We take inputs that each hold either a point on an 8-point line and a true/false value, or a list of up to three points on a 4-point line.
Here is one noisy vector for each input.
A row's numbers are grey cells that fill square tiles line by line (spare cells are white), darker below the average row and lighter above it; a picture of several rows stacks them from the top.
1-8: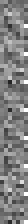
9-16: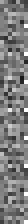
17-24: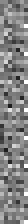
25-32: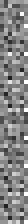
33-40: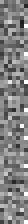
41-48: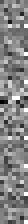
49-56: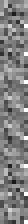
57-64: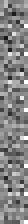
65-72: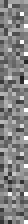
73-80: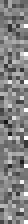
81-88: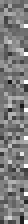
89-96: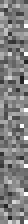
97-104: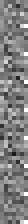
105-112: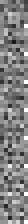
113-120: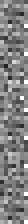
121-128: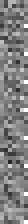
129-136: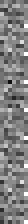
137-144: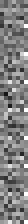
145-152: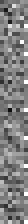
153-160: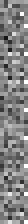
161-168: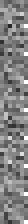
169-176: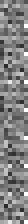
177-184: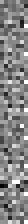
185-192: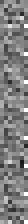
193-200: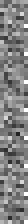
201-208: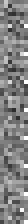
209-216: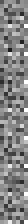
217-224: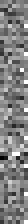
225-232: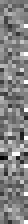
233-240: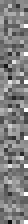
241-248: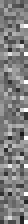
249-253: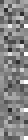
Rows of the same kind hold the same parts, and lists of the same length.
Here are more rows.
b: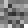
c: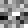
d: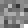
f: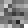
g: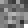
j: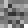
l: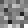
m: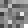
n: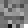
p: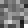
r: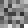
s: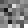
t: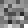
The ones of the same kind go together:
b, f, j, l, r, s, t
c
d, m
g, p
n

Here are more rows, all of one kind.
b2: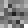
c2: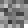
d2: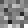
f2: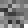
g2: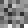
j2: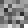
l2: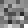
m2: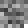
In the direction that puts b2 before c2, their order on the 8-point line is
g2, b2, j2, l2, d2, c2, m2, f2.
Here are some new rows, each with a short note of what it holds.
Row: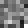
a list of one item
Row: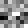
the empty list
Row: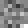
a list of two items
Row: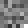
a list of three items
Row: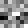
the empty list
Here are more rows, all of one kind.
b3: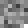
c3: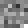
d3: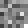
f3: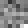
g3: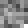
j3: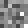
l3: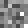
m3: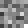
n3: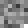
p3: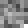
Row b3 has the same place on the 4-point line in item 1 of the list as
c3, g3, n3 and p3.
